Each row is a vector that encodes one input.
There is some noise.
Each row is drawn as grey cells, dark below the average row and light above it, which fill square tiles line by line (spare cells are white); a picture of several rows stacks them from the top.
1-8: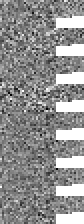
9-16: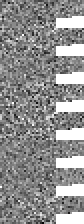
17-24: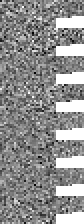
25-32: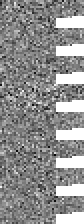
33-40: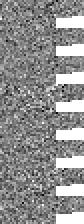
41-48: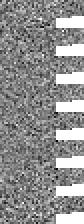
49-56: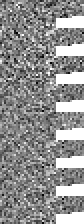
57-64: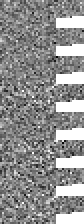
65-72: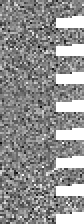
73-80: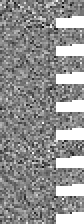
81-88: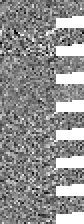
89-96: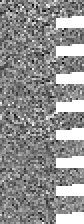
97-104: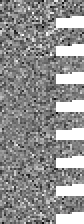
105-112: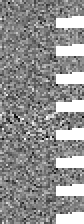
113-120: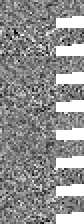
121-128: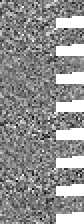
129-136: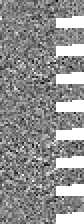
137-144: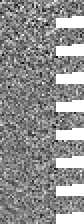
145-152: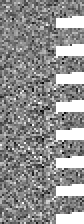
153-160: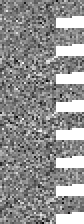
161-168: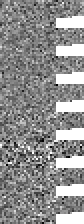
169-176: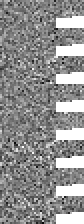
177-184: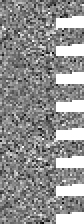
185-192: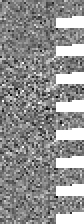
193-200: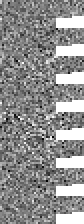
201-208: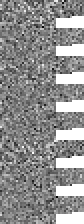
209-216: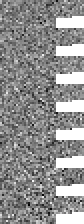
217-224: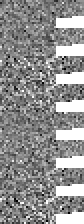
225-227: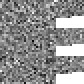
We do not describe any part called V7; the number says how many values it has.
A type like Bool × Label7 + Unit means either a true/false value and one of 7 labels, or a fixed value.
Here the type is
Bool × Circle11 + (Circle9 + Unit) × V7.
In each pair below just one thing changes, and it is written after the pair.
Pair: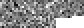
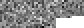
the true/false value
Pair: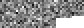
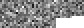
the place on the 11-point circle
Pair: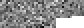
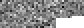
the place on the 11-point circle
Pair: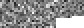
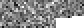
the place on the 11-point circle
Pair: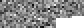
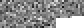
the place on the 11-point circle
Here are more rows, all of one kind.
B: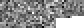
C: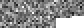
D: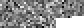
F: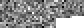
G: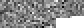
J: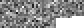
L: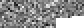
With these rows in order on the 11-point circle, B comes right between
F and J.
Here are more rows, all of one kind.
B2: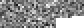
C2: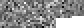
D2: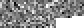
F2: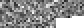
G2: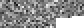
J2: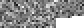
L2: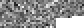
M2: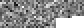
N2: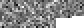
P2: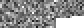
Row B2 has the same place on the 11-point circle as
D2, G2 and L2.
